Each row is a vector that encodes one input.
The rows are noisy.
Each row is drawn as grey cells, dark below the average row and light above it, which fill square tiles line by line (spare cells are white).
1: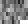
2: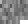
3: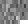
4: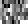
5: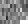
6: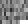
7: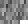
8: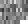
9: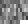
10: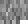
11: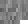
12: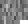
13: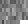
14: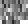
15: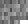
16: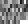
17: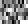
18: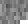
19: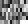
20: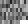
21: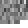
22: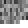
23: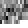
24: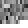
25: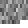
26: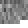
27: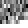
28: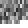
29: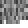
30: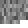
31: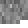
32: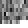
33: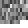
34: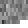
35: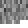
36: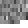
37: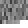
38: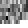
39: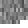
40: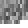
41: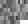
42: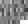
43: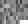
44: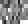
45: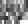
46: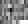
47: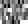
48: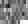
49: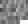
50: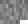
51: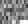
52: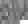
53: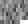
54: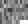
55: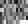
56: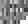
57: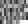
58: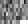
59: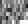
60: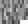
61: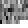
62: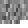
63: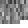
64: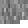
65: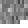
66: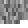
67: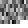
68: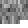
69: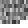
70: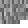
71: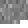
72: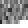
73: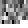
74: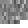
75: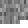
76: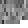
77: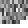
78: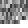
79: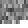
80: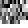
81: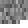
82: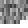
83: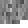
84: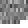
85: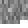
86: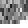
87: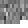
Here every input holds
a point on a 6-point circle, together with either a point on a 6-point circle, or a point on a 6-point line.
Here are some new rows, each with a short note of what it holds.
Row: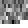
a point on a 6-point circle and a point on a 6-point line
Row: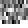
a point on a 6-point circle and a point on a 6-point line
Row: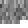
a point on a 6-point circle and a point on a 6-point line
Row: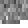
a point on a 6-point circle and a point on a 6-point line
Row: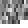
a point on each of two 6-point circles
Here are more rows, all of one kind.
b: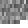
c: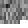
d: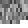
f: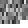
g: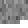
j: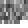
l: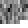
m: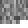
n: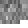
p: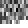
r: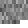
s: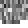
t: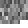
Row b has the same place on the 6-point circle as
d, p and s.
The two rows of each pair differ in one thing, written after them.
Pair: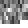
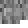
the place on the 6-point circle
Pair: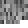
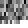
the place on the 6-point circle
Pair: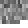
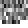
the place on the 6-point line
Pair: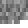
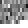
the place on the 6-point circle
